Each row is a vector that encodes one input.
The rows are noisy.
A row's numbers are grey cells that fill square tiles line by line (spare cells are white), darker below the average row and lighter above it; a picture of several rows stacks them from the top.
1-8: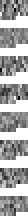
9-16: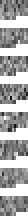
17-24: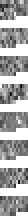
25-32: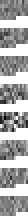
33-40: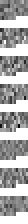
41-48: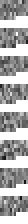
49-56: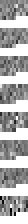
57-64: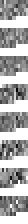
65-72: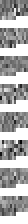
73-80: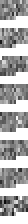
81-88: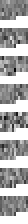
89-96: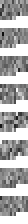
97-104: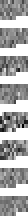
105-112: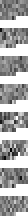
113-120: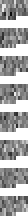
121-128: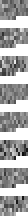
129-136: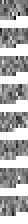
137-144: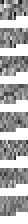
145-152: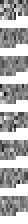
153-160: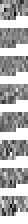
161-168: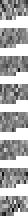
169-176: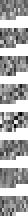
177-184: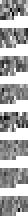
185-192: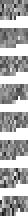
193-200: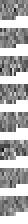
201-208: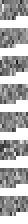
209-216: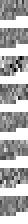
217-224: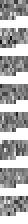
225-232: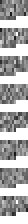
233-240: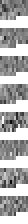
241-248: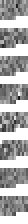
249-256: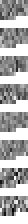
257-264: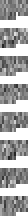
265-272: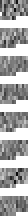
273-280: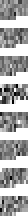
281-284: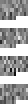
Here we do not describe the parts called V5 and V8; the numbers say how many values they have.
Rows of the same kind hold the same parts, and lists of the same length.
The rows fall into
4 kinds.
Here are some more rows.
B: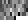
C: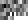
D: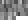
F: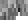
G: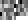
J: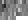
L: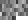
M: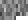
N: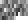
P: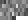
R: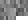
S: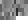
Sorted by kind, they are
B, M
C, D, J, L
F, G, N, R, S
P

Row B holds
a point on a 10-point line and four true/false values.
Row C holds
four true/false values and a value of V5.
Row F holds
a point on a 10-point line and a value of V8.
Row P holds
a value of V5 and a value of V8.
